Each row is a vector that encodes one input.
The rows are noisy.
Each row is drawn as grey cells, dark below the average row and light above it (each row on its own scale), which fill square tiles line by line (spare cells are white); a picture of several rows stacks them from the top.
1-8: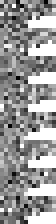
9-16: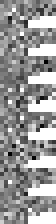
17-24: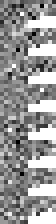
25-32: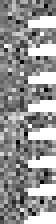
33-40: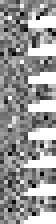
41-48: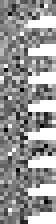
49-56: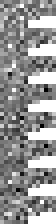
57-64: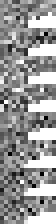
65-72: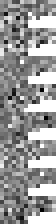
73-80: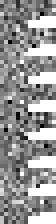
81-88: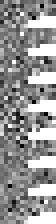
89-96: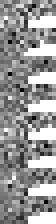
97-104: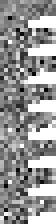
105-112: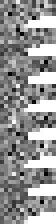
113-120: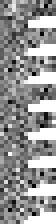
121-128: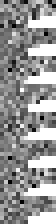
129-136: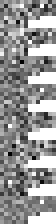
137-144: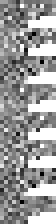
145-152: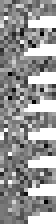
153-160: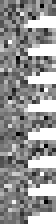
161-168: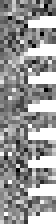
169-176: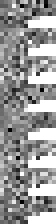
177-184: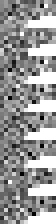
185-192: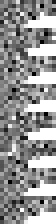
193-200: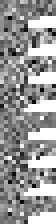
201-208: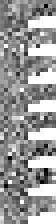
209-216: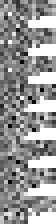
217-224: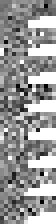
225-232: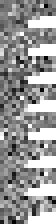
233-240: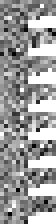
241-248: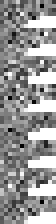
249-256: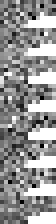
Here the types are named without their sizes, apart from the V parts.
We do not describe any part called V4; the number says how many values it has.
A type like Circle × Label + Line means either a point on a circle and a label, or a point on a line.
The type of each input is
List(Line × (Line + V4)).
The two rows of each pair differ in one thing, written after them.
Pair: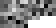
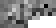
the value of V4 in item 1 of the list
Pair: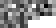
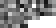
the value of V4 in item 1 of the list
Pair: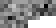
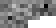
the place on the line in item 1 of the list
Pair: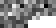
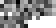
the place on the line in item 1 of the list
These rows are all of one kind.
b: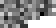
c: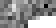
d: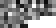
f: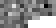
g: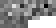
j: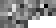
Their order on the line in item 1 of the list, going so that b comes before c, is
b, d, f, g, j, c.
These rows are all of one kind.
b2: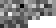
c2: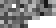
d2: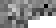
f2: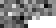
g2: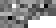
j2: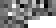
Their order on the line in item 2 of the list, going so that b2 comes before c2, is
g2, b2, f2, d2, j2, c2.
